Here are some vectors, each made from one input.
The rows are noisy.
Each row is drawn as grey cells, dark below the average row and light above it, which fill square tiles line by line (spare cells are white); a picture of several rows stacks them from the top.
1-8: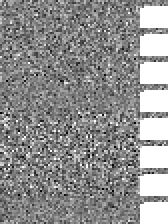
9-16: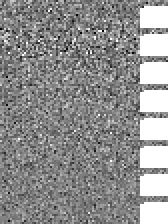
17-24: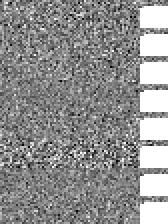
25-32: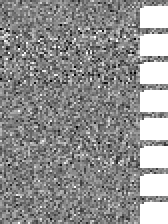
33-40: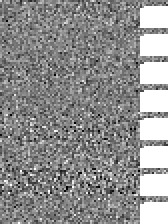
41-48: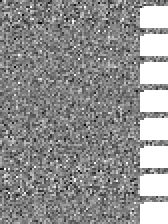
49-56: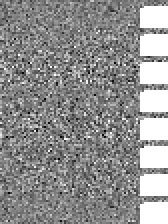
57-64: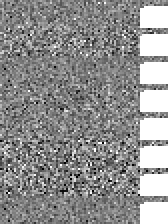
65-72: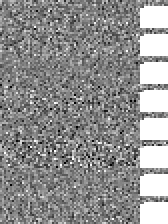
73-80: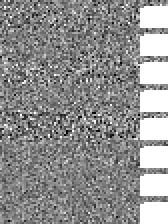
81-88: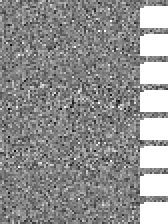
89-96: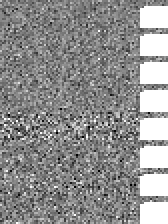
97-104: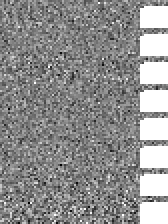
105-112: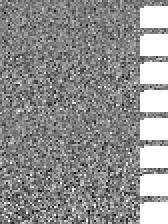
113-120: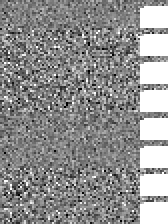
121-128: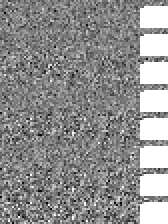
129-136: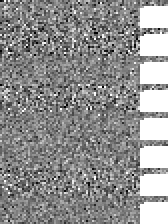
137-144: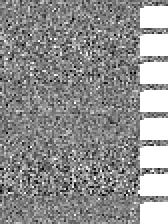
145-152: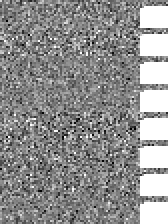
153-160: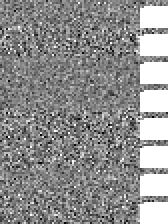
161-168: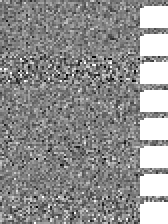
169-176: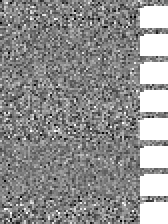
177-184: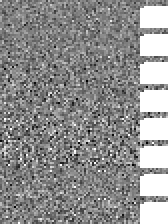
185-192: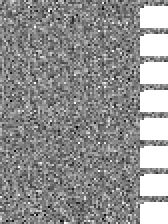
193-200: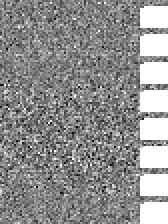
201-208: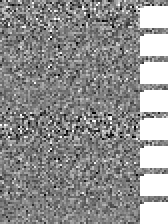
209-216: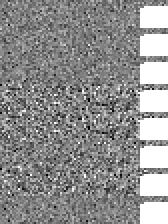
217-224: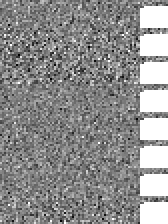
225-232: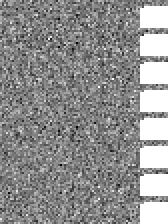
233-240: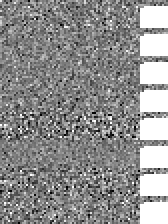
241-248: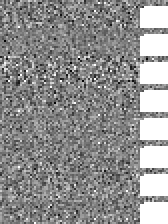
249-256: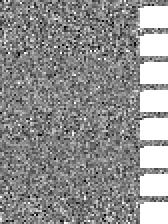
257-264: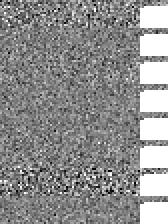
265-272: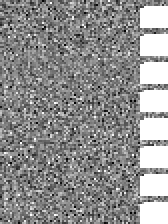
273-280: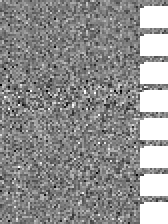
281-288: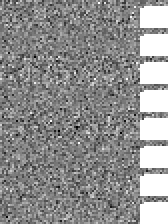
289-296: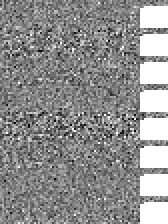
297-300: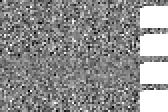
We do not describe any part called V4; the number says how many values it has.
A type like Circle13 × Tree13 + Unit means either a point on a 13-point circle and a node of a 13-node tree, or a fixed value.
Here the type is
(Label7 + Line12) × V4.
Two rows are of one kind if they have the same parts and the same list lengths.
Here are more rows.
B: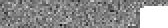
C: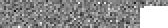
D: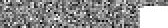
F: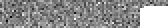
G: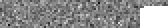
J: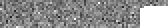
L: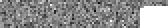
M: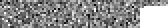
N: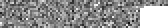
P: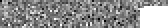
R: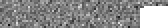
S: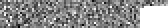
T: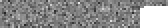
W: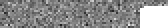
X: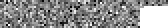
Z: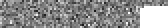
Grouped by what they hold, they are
B, C, F, G, J, L, N, R, T, W, Z
D, M, P, S, X

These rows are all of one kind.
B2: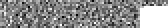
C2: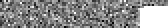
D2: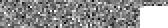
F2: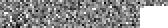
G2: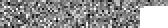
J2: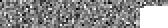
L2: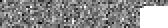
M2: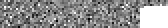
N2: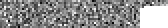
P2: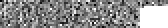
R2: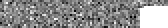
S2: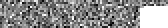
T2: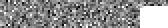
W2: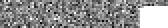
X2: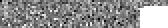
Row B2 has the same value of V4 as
F2, J2, N2 and P2.
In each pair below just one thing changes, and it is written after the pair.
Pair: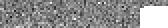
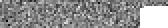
the value of V4
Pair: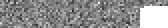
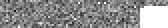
the place on the 12-point line
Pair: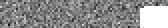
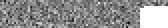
the value of V4
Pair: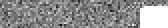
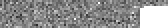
the value of V4
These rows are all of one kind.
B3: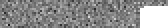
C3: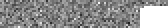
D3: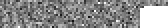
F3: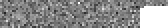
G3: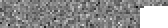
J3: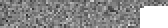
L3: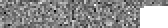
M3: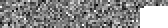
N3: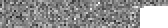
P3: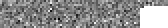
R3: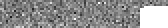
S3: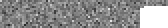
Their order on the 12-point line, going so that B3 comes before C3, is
M3, D3, G3, P3, R3, J3, N3, B3, L3, C3, S3, F3.
